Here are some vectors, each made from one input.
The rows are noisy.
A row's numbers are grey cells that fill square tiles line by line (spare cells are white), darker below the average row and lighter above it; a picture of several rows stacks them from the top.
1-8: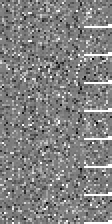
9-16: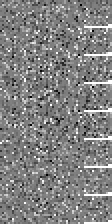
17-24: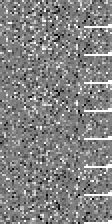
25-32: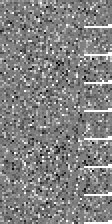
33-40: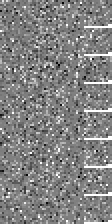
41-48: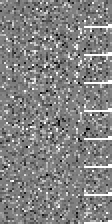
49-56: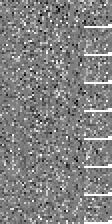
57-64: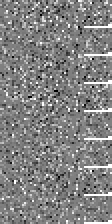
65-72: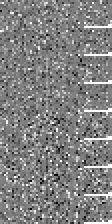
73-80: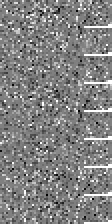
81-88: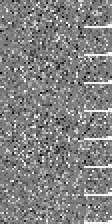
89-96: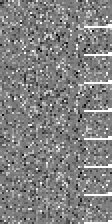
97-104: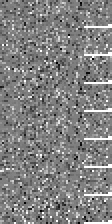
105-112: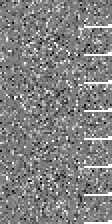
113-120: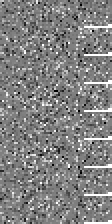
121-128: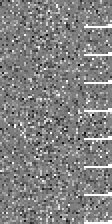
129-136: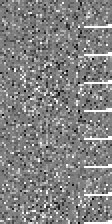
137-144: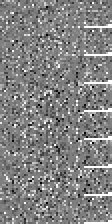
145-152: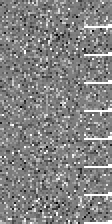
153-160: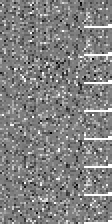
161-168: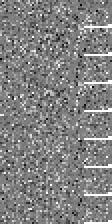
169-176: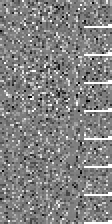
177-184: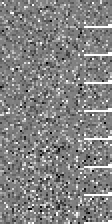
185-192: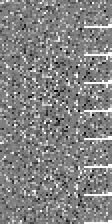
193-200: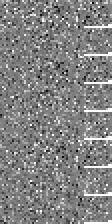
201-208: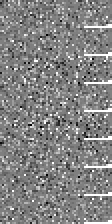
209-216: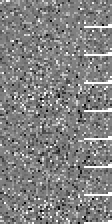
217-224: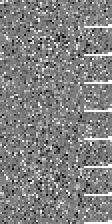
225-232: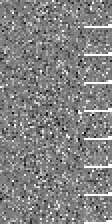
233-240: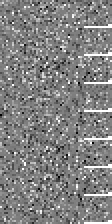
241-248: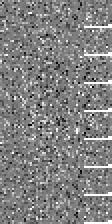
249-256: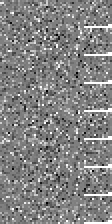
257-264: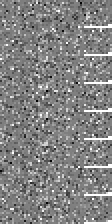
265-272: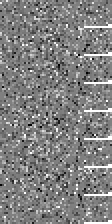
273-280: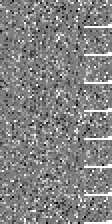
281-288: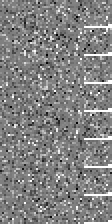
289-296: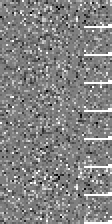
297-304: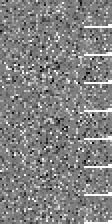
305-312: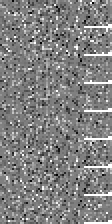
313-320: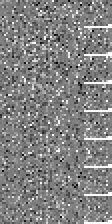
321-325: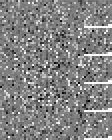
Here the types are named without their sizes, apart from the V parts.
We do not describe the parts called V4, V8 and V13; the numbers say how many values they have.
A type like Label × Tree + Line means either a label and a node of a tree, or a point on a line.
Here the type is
(Bool × Line + V4 × V8) × Line × V13.
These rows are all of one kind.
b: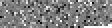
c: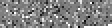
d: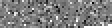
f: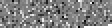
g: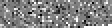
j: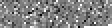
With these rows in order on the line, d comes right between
b and f.
